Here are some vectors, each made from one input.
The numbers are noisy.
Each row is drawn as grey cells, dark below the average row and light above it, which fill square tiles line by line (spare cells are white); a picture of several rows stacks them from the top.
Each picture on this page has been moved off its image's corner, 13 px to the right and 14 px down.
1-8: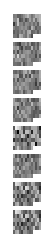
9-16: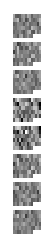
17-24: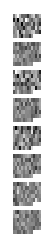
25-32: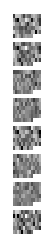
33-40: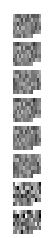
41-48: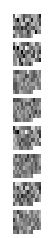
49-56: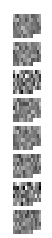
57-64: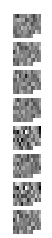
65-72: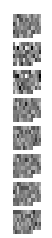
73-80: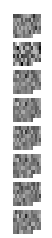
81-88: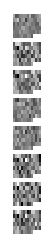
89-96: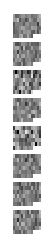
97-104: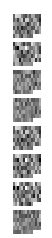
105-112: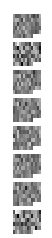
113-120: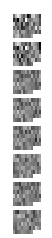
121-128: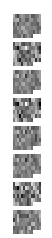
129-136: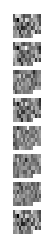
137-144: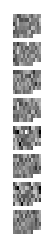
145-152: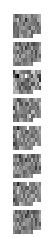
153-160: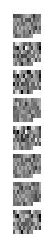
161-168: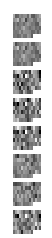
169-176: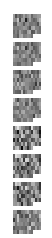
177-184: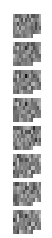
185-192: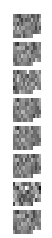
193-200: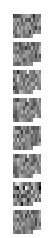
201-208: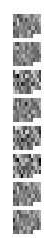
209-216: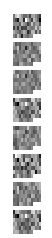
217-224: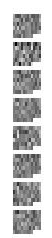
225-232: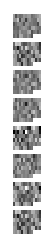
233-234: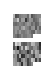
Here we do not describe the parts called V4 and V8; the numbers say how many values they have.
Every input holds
either a value of V4 and a value of V8, or a list of up to three points on a 5-point line.
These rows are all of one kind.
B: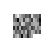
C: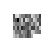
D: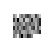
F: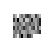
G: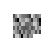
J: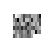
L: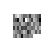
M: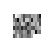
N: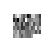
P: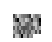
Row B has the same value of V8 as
D, F, G and P.
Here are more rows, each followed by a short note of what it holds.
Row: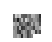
a value of V4 and a value of V8
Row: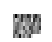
the empty list
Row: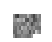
a list of one item
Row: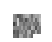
a list of two items
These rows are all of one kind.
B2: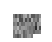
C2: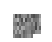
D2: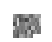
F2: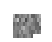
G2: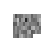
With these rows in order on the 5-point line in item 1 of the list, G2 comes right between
D2 and F2.
